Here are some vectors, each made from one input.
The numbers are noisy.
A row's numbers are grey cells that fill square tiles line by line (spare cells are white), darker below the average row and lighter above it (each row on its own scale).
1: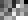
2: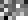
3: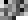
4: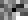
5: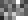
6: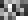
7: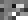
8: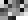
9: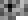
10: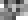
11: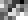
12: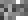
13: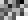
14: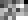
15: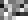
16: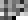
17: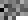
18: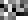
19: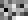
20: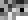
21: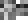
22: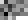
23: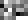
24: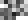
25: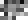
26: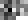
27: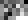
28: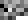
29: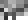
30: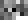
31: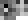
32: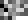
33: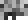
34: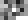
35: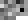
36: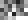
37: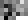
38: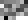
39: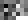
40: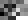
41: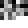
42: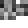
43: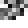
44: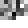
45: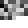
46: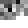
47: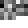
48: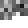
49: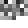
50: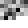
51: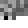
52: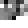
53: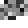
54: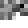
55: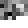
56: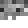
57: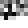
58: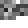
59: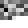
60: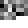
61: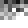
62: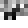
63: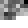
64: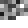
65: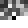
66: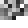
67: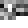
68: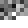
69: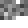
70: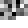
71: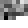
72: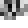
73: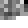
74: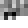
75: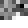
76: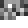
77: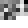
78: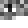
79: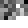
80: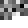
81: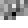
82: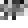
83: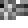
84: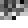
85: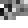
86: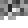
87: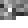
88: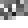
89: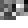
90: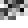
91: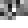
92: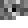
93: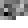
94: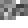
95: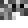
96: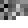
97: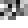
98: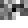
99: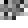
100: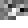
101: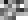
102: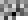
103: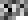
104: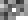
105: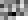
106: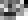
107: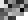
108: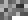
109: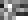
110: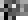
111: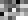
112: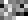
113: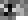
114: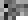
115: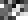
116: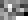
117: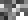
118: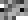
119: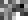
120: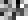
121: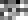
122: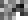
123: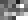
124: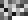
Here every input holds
either a point on a 9-point circle and one of 6 labels, or a point on a 7-point line.
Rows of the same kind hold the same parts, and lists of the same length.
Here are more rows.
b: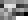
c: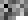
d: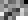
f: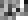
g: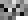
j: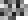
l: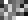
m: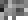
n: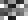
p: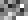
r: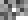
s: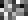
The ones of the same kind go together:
b, g, l, s
c, d, f, j, m, n, p, r

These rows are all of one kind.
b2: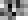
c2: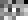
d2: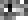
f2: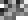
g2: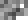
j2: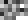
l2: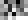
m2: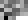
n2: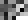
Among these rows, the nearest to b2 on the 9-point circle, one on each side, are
d2 and f2.
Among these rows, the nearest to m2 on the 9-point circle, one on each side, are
d2 and g2.
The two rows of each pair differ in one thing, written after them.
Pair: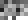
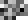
the place on the 9-point circle
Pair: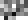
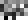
the place on the 9-point circle
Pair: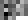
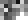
the label
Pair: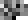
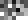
the place on the 9-point circle
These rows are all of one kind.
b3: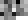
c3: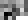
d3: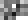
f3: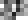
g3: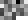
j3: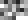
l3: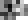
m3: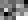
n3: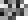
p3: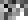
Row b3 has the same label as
c3 and l3.
